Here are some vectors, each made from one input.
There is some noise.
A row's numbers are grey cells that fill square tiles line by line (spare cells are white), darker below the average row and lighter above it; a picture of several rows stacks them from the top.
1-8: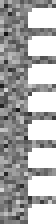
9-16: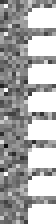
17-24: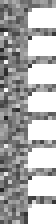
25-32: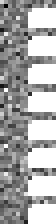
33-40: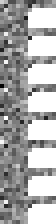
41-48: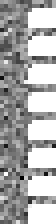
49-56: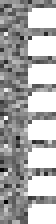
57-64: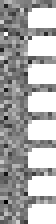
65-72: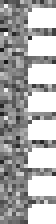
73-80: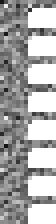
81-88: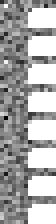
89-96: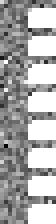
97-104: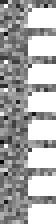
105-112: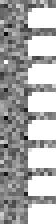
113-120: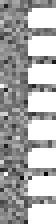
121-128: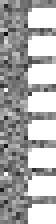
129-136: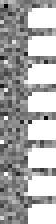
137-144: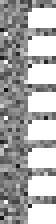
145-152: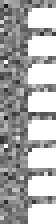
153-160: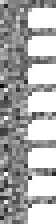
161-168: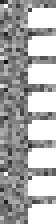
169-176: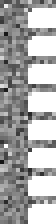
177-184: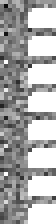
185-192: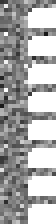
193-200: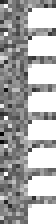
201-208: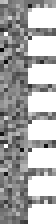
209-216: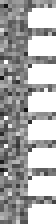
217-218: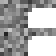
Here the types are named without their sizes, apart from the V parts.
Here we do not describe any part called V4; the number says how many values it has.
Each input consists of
a point on a line and a value of V4, together with either a fixed value, or a label and a true/false value.
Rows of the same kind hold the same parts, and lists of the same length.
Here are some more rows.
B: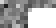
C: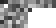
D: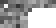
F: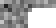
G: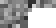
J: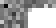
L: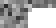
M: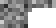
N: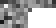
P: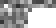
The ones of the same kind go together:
B, F, G, J, L, M
C, D, N, P

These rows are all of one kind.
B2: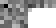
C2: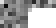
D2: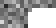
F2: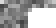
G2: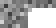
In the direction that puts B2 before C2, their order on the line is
B2, D2, F2, C2, G2.
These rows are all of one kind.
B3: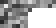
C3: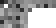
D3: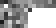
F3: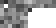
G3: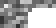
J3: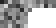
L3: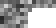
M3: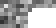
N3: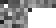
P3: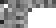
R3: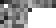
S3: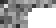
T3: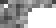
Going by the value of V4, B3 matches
D3, N3 and R3.
